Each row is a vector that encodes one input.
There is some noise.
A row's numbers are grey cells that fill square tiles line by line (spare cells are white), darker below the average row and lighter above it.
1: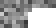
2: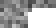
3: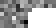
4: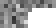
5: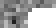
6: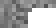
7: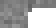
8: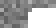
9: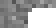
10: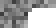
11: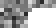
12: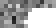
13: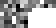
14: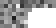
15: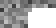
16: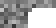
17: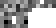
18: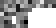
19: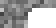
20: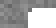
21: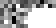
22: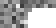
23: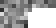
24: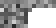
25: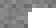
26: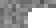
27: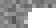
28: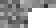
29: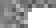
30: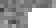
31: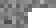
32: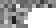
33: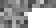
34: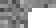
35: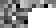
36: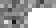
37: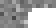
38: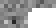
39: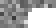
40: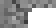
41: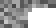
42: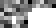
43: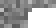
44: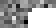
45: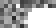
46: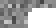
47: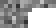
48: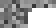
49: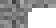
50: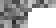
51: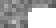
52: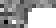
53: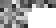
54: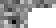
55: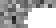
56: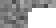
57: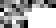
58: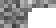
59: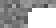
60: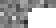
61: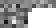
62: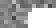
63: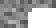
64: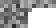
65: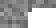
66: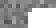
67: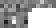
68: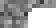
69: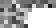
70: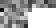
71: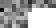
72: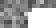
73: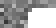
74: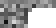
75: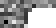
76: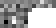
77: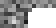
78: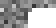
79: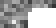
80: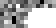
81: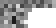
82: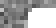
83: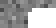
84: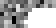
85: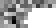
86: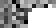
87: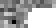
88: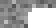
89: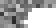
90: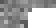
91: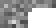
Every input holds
a point on an 8-point line, together with either a point on a 5-point circle and a true/false value, or a fixed value.
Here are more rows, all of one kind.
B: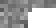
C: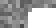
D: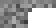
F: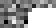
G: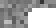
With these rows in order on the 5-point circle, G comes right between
B and D.
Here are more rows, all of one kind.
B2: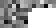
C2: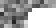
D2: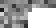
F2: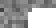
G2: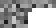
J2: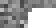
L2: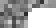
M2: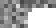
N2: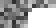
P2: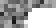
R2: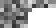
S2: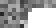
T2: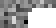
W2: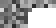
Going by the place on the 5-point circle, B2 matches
J2, L2, R2 and T2.
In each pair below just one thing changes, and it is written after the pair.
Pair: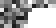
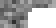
the true/false value
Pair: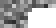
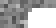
the place on the 5-point circle
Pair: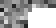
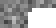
the place on the 8-point line
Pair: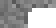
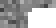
the place on the 5-point circle
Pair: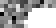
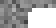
the place on the 5-point circle
